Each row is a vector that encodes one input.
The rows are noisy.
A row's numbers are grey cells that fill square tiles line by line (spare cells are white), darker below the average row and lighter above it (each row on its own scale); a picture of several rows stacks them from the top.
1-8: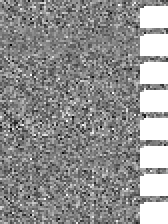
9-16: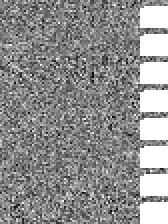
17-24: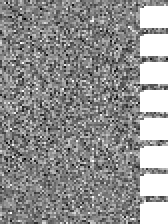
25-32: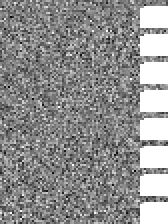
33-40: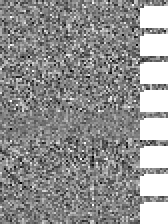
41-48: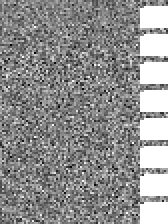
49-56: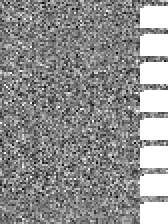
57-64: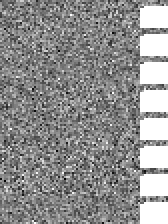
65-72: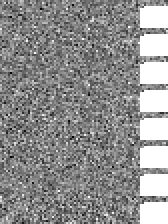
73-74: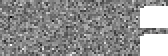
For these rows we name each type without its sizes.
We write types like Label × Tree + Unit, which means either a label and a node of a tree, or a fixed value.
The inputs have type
List(Line).
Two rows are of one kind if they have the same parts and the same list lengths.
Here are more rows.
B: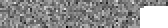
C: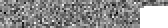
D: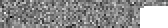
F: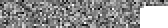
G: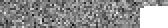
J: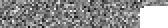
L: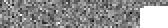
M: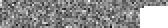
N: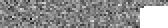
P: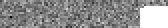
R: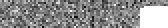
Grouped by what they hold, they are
B, C, D, N, P
F, G, L
J, M, R

